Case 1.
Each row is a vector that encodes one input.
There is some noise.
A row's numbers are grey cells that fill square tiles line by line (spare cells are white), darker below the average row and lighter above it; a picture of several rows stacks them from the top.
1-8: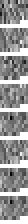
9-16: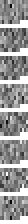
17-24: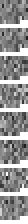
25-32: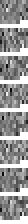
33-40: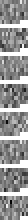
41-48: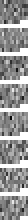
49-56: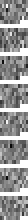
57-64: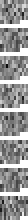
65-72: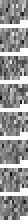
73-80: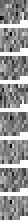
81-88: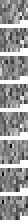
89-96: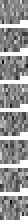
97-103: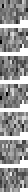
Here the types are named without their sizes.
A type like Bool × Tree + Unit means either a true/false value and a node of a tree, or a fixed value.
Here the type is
(Bool × Bool × Bool + Unit) × Line.
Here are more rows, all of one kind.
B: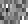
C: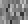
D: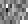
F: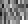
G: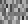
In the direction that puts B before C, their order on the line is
G, D, B, C, F.
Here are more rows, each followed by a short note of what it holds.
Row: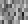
a point on a line and three true/false values
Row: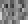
a point on a line
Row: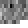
a point on a line
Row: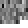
a point on a line and three true/false values
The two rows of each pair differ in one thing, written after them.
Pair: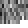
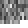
the place on the line
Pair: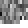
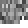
the place on the line
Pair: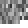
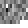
one of the three true/false values
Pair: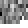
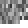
the place on the line
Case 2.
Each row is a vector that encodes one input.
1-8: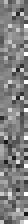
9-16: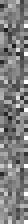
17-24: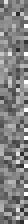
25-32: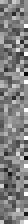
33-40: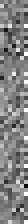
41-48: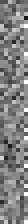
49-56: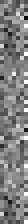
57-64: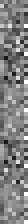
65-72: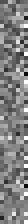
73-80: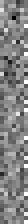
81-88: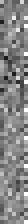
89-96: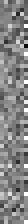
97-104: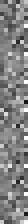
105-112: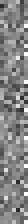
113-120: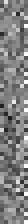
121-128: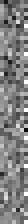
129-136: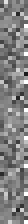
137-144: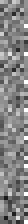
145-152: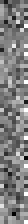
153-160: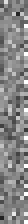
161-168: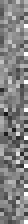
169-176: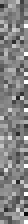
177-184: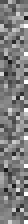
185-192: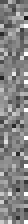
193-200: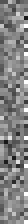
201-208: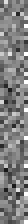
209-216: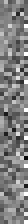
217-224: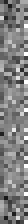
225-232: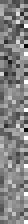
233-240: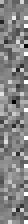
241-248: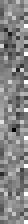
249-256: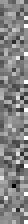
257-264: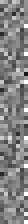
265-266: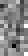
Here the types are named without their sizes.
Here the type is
Circle + Tree.
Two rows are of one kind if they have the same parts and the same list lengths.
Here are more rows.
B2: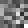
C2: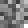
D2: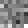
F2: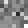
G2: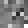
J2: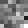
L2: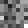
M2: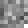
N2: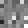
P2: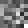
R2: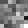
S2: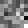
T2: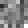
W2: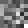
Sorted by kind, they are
B2, C2, J2, L2, P2, R2, S2, W2
D2, F2, G2, M2, N2, T2

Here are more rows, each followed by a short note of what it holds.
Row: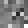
a node of a tree
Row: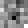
a node of a tree
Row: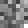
a point on a circle
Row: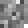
a node of a tree
